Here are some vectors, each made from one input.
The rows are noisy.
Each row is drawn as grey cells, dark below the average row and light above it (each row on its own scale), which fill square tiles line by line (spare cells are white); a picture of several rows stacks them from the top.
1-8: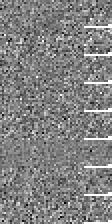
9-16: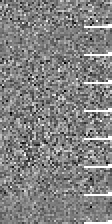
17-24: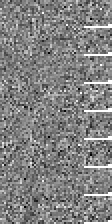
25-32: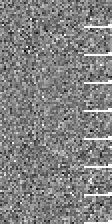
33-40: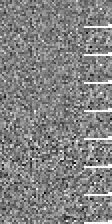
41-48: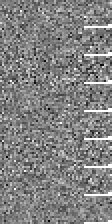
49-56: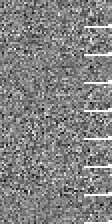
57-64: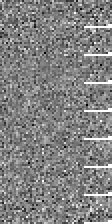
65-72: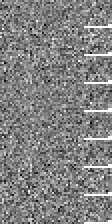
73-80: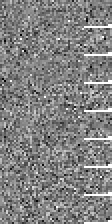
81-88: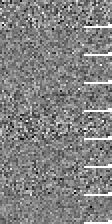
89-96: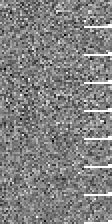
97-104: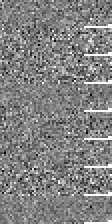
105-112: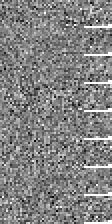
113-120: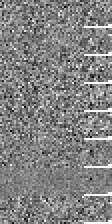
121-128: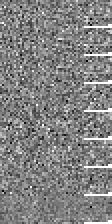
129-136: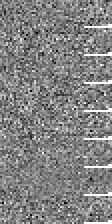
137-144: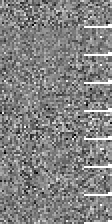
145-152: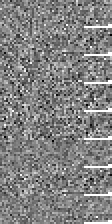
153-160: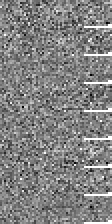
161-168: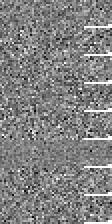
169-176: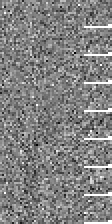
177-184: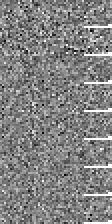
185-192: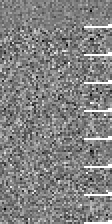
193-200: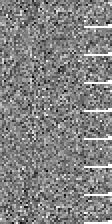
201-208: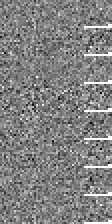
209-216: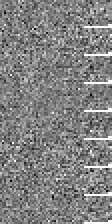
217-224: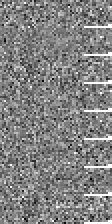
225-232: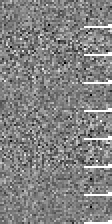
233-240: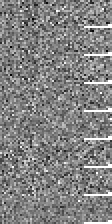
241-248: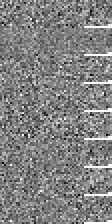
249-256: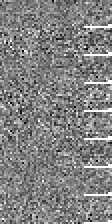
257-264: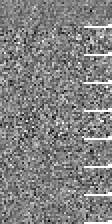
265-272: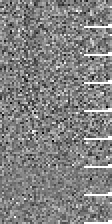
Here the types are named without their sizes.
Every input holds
either a point on a circle and a true/false value, or a fixed value, or a node of a tree.
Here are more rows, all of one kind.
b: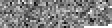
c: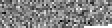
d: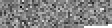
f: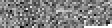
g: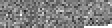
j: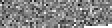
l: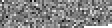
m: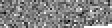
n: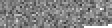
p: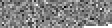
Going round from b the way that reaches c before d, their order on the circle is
b, l, j, m, c, d, p, n, g, f.
